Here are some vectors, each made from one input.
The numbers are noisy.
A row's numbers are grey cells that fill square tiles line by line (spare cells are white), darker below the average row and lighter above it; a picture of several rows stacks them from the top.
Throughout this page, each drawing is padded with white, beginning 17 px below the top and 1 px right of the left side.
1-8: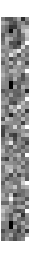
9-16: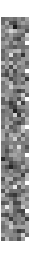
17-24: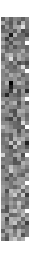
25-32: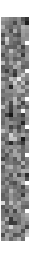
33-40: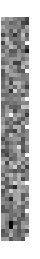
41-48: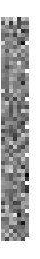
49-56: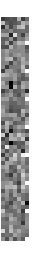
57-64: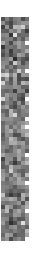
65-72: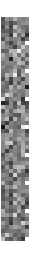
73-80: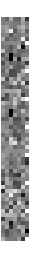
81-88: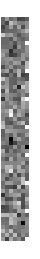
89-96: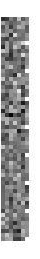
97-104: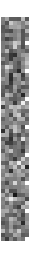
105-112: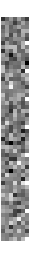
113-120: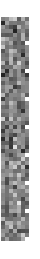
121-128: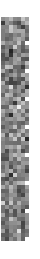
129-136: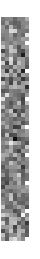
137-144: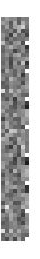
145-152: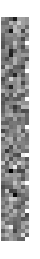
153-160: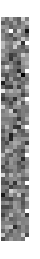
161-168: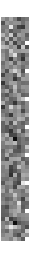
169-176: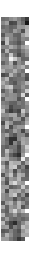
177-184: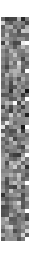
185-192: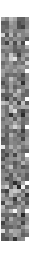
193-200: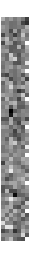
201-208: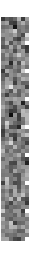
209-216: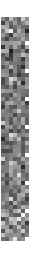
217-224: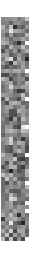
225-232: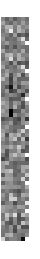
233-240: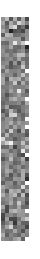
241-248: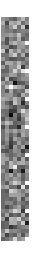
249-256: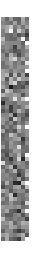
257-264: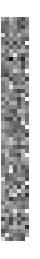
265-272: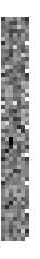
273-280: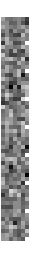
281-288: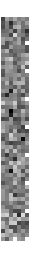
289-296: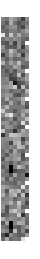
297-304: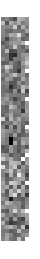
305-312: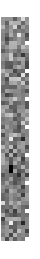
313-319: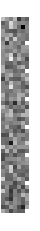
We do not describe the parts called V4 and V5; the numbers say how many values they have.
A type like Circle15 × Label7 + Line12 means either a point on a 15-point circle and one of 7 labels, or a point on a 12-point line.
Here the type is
Circle11 × (Line9 + V4) + Line8 × V5.
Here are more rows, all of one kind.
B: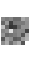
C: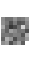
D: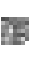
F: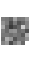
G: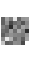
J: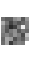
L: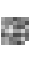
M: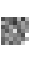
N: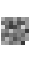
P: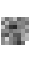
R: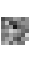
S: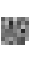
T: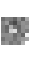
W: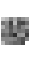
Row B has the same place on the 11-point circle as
C, F, J and N.
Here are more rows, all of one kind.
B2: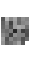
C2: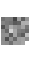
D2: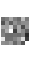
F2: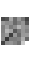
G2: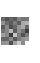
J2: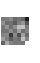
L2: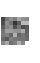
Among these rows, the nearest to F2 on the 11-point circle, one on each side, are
D2 and J2.
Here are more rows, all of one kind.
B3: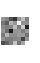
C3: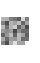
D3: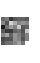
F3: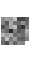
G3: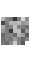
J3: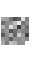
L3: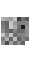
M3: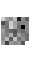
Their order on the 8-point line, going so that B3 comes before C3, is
F3, L3, M3, D3, G3, J3, B3, C3.
